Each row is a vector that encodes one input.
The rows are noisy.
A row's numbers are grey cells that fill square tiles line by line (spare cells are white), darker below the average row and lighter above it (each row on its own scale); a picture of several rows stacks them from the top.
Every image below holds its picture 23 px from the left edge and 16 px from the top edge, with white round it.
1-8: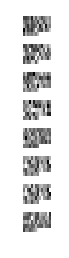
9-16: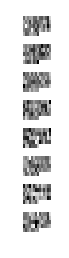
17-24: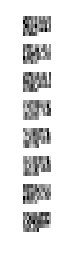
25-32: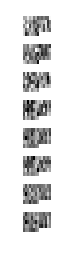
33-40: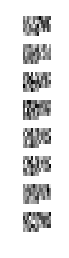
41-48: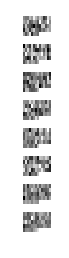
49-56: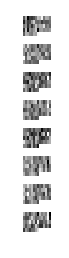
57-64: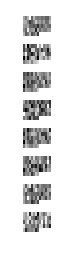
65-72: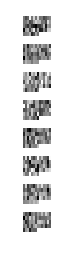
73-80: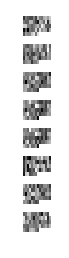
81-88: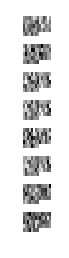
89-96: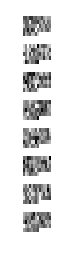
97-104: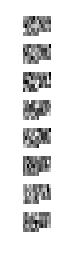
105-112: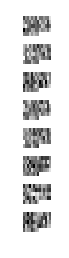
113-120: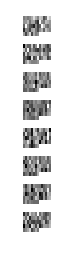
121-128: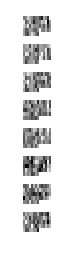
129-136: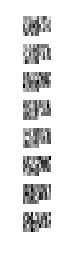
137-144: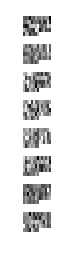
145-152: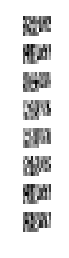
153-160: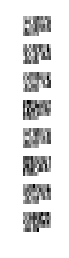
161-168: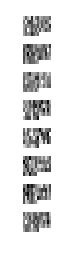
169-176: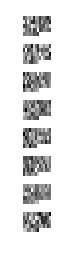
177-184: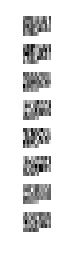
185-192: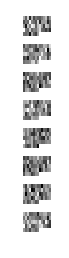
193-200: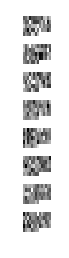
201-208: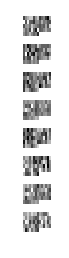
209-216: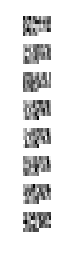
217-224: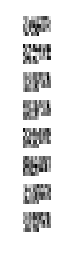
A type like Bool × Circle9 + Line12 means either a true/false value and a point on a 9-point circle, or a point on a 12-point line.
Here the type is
Label9.
